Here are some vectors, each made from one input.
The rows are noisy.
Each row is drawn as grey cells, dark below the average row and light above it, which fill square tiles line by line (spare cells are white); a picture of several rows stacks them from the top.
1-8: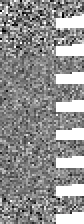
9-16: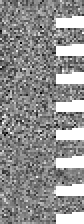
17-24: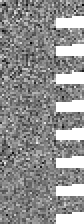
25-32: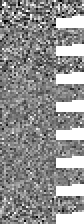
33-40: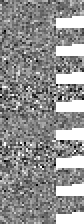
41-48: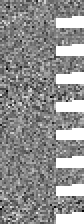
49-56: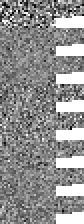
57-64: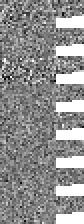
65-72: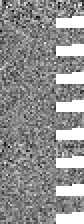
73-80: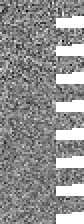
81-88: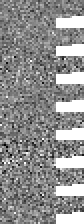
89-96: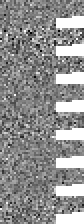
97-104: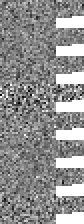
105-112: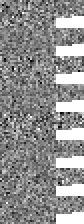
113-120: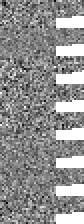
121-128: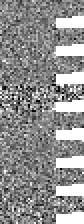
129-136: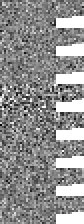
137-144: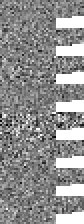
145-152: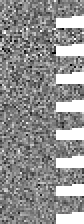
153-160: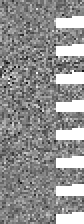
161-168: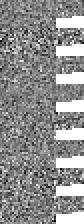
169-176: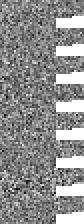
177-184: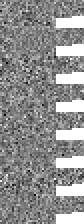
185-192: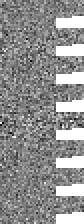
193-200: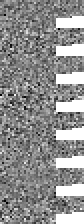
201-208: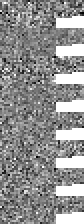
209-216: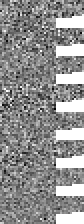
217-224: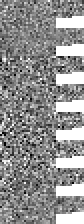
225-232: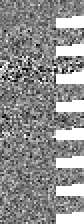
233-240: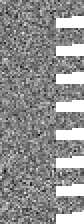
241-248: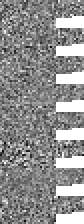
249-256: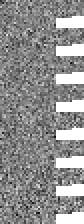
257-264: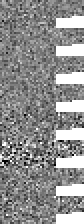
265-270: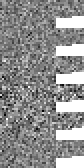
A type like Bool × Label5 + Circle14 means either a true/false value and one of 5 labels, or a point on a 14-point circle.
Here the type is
Bool × Circle11 × Circle14.
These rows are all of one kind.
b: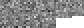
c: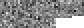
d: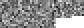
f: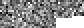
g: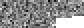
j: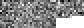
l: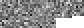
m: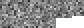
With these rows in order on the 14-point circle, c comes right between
d and g.
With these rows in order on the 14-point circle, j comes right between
b and g.
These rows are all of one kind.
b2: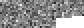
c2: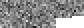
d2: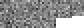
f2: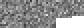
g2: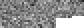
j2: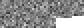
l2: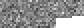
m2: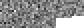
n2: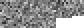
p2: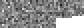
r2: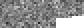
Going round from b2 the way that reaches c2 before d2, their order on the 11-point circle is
b2, l2, m2, n2, c2, d2, j2, p2, g2, f2, r2.
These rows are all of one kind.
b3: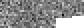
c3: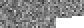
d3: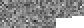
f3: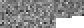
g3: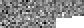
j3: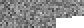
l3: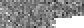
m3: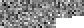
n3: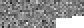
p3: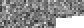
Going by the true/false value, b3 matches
d3, j3 and l3.
